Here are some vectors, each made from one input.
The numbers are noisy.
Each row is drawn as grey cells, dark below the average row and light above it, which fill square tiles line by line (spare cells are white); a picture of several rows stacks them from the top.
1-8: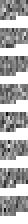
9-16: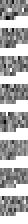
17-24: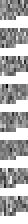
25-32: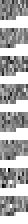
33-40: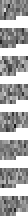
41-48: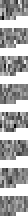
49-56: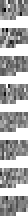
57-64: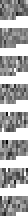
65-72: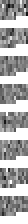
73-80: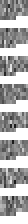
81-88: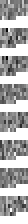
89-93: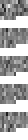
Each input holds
a point on a 7-point line, together with either a fixed value, or three true/false values.
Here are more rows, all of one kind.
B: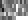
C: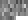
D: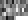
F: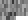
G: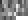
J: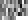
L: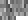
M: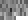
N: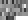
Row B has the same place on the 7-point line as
C, L and M.
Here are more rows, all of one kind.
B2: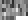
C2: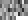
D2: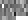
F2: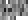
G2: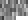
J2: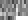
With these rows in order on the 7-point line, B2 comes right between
D2 and J2.
